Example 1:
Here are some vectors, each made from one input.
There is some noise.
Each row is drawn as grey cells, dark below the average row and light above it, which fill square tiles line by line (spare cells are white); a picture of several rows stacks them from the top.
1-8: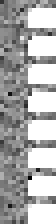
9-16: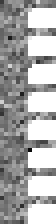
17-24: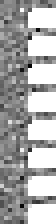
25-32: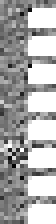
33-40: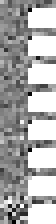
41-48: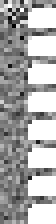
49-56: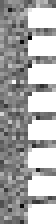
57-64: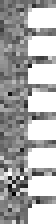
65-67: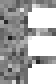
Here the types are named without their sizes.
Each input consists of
a list of points on a circle.
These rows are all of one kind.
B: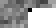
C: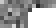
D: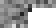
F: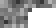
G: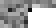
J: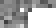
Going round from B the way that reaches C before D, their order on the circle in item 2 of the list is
B, J, F, C, D, G.
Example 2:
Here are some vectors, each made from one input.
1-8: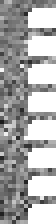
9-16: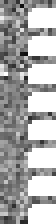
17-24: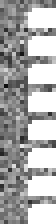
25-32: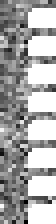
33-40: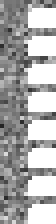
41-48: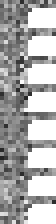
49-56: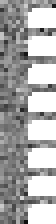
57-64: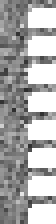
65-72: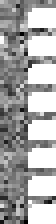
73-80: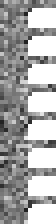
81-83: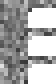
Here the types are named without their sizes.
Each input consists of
either a point on a line, or four true/false values.
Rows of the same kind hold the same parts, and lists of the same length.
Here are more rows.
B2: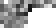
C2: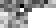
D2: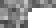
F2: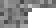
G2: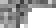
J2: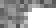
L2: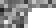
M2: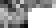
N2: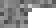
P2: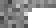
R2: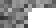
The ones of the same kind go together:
B2, D2, F2, G2, J2, N2, P2, R2
C2, L2, M2

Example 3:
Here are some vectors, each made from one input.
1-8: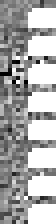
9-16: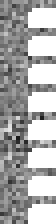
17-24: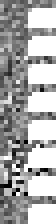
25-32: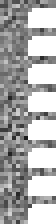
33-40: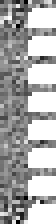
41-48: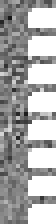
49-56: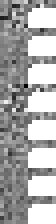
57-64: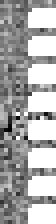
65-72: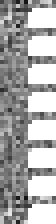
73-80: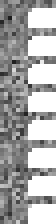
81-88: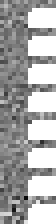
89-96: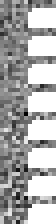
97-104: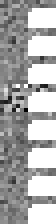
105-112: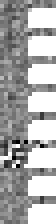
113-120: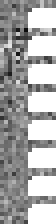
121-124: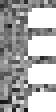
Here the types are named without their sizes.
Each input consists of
either a point on a line, or a node of a tree.
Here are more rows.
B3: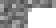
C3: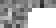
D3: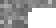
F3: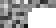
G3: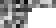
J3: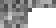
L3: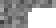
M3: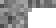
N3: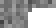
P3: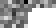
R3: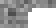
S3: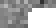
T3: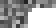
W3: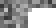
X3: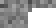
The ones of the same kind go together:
B3, L3, M3, N3, P3, R3, T3, W3, X3
C3, D3, F3, G3, J3, S3

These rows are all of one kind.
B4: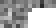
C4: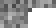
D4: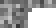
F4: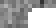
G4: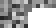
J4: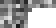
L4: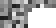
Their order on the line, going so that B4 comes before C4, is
B4, F4, D4, J4, G4, L4, C4.
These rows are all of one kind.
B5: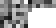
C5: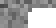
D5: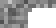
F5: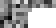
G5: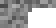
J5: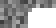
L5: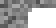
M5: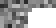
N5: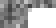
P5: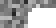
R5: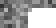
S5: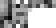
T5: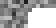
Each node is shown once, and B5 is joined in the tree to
F5 and G5.
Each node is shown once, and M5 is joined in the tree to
C5 and R5.
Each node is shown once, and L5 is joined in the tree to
G5.
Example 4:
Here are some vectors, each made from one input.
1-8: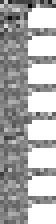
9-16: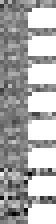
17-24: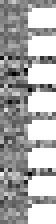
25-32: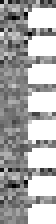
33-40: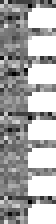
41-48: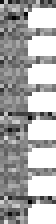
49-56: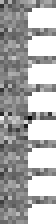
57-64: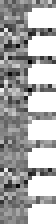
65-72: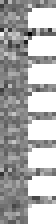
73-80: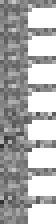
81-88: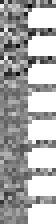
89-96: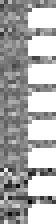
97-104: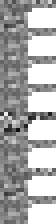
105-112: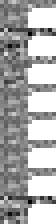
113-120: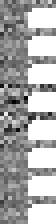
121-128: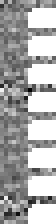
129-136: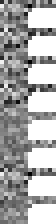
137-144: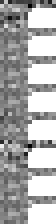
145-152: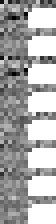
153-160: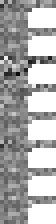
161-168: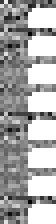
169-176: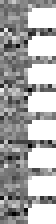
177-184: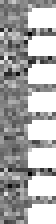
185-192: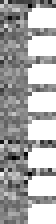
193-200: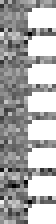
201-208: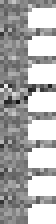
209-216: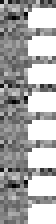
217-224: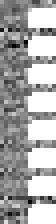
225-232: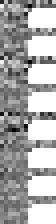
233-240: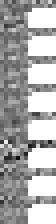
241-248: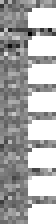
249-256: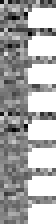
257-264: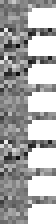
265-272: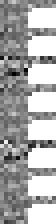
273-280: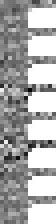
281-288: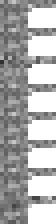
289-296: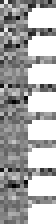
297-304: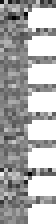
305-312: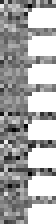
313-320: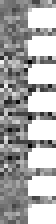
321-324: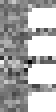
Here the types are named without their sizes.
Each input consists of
either a point on a circle, or a label.
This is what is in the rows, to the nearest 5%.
About 70% of them hold a point on a circle. The rest hold a label.
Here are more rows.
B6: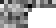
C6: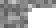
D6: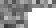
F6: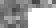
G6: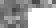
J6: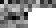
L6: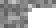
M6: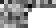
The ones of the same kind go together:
B6, J6, M6
C6, D6, F6, G6, L6

